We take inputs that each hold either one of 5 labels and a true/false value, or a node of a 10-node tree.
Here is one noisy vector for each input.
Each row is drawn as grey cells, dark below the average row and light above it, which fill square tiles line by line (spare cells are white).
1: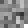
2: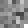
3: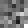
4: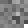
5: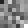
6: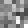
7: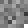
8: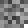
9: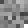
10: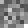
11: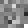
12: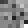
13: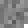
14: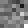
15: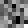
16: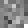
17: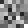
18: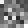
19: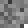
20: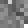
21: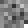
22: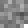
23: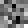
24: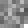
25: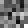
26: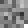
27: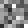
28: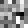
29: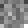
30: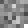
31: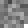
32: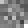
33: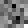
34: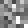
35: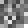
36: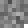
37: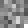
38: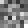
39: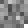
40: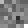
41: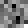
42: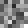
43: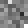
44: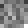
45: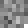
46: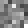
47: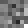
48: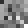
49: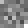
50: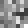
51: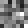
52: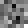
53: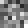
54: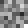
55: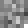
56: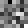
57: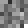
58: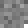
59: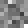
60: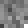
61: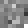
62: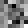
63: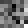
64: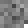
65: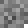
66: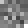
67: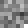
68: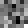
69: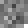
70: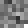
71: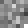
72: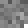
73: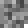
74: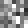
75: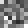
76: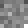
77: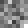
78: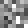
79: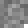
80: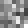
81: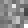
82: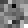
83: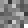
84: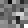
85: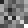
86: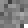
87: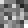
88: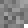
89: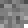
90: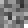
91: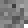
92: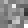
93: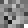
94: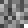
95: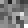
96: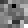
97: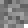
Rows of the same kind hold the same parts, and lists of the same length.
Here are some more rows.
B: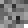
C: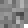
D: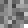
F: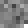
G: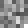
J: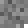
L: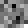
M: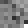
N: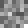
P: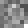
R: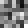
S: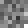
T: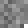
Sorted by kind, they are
B, C, D, F, G, J, L, M, N, P, S, T
R

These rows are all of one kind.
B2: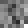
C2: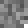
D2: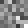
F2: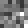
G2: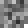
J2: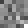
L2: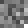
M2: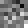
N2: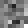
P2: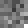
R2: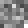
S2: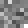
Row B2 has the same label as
R2 and S2.
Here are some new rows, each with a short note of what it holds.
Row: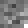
one of 5 labels and a true/false value
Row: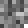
one of 5 labels and a true/false value
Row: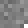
a node of a 10-node tree
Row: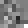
a node of a 10-node tree
